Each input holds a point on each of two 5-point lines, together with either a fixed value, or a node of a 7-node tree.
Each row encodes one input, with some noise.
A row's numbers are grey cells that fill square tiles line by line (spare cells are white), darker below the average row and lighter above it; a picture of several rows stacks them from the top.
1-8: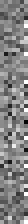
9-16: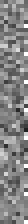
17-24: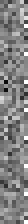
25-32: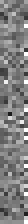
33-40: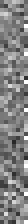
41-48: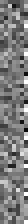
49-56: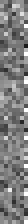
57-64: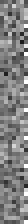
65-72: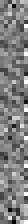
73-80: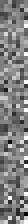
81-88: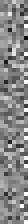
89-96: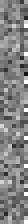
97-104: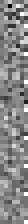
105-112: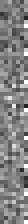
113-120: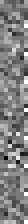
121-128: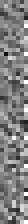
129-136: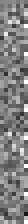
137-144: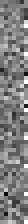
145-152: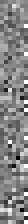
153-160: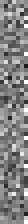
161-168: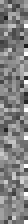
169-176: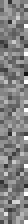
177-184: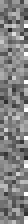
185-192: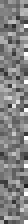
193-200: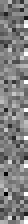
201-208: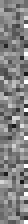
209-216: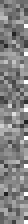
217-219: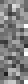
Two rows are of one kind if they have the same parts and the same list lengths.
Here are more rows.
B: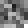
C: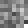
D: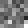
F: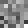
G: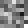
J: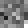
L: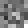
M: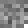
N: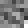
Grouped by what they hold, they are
B, D, J, L, N
C, F, G, M

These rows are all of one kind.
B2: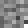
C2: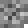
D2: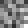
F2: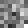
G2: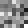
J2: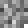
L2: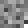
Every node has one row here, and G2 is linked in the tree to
L2.
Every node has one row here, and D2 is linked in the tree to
B2 and F2.
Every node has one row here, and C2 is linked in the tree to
B2 and J2.
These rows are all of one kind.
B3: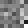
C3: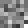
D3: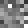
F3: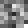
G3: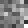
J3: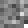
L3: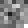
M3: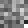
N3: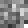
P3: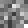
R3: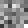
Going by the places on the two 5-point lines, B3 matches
D3 and J3.
